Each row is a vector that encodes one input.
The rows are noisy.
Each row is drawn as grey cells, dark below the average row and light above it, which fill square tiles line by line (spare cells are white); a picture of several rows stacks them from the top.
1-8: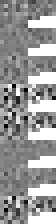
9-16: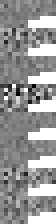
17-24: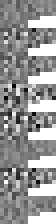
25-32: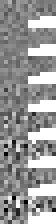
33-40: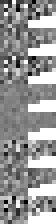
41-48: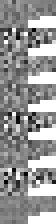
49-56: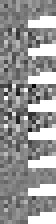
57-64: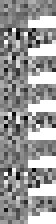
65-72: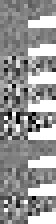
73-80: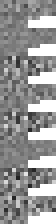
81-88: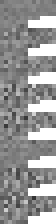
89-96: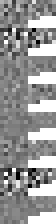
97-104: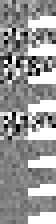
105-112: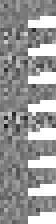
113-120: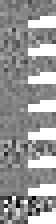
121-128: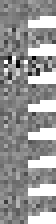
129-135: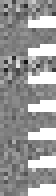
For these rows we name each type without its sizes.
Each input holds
either a point on a circle, or a fixed value.
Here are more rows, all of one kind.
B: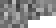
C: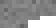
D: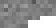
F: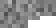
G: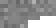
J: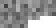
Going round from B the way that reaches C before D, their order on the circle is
B, J, C, D, F, G.
